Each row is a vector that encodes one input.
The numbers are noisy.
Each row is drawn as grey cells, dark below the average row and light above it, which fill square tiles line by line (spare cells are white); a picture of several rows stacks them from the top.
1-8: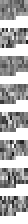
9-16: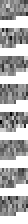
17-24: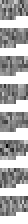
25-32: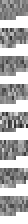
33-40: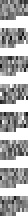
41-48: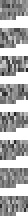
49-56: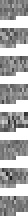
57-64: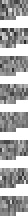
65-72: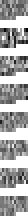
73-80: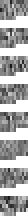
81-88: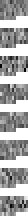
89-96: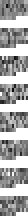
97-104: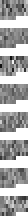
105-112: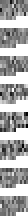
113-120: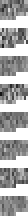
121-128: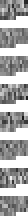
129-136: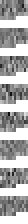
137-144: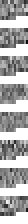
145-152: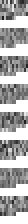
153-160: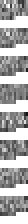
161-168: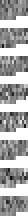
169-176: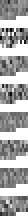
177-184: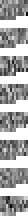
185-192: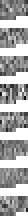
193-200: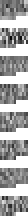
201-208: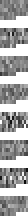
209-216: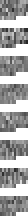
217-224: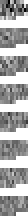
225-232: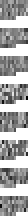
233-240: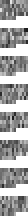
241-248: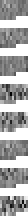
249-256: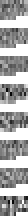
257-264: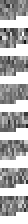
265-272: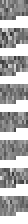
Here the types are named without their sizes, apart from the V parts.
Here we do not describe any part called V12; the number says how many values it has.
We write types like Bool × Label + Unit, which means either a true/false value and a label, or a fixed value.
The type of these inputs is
List(Line) + V12 × V12.
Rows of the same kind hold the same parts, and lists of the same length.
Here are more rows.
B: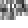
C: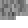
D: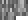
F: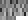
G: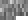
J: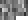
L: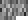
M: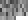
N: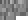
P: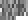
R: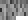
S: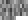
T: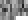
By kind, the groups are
B
C, F, M, P, R
D, S
G, J, N, T
L

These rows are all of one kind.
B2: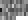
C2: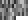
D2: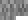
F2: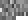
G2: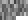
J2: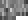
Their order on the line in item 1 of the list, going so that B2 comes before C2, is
D2, G2, B2, J2, C2, F2.
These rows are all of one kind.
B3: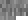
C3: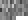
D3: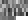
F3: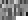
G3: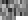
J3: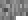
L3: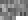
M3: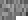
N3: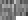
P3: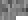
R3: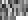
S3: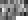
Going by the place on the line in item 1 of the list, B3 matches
F3, J3, N3 and P3.
